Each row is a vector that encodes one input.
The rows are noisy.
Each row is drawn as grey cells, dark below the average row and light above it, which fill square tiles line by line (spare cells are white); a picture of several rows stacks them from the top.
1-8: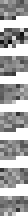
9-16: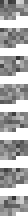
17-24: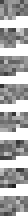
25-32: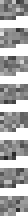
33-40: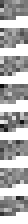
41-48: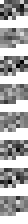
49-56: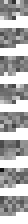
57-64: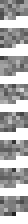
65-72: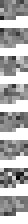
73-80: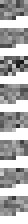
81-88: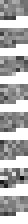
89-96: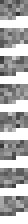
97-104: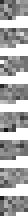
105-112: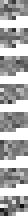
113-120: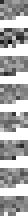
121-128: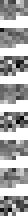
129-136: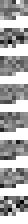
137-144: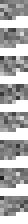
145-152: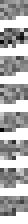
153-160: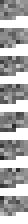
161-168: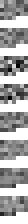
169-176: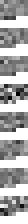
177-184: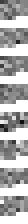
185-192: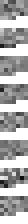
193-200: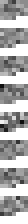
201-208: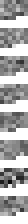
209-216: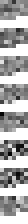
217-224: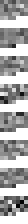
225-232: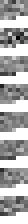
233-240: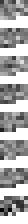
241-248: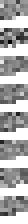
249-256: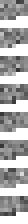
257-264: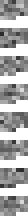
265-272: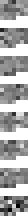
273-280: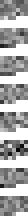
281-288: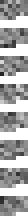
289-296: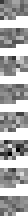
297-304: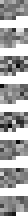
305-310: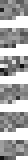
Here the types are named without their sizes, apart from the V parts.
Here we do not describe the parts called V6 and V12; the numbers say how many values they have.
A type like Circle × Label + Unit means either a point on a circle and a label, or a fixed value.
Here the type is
Line × V6 + List(Bool × V12).
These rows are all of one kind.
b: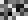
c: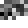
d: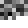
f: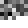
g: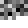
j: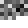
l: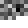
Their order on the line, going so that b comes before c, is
l, j, b, g, f, d, c.
